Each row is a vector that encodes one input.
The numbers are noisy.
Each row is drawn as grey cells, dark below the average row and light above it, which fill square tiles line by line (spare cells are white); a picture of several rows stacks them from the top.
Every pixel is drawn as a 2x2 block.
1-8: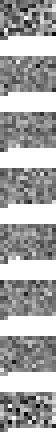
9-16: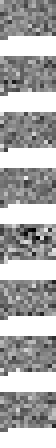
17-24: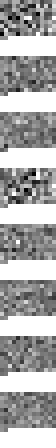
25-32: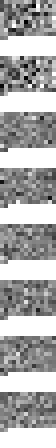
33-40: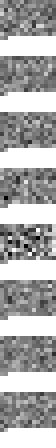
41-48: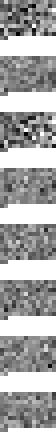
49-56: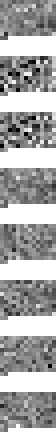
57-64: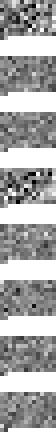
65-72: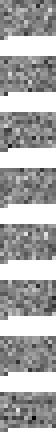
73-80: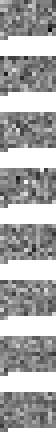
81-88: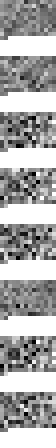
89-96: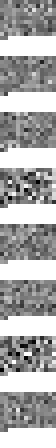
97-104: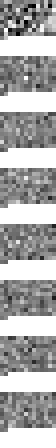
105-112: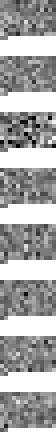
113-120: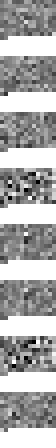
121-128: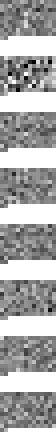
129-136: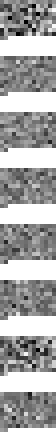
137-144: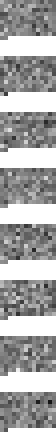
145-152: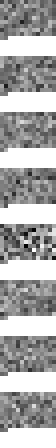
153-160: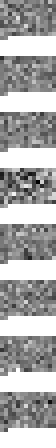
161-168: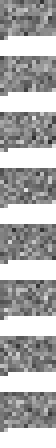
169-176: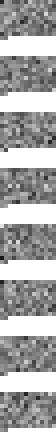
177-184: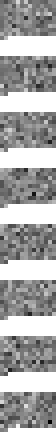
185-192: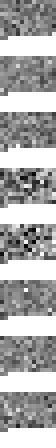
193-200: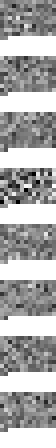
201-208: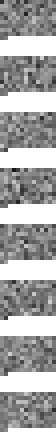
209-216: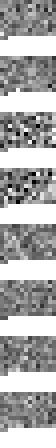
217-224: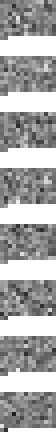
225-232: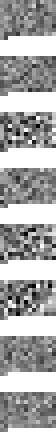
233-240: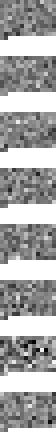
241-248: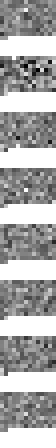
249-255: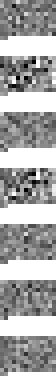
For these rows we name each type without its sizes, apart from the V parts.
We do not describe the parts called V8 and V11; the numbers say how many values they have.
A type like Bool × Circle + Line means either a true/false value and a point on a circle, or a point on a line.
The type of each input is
Bool × (Tree + Unit) × V11 + V8.
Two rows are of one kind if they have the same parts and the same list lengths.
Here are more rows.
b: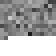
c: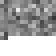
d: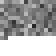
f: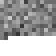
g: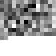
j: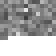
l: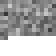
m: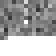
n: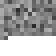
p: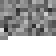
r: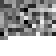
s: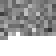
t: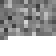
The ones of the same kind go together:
b, d, f, n, p
c, j, l, m, s, t
g, r

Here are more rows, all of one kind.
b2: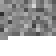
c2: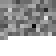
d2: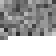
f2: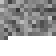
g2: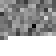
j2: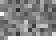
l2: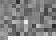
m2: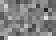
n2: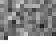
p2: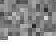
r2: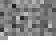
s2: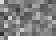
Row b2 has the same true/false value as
f2, n2, r2 and s2.
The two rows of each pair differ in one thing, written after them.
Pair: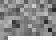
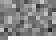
the true/false value
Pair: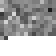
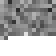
the value of V11
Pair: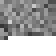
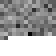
the node of the tree
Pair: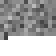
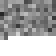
the value of V11
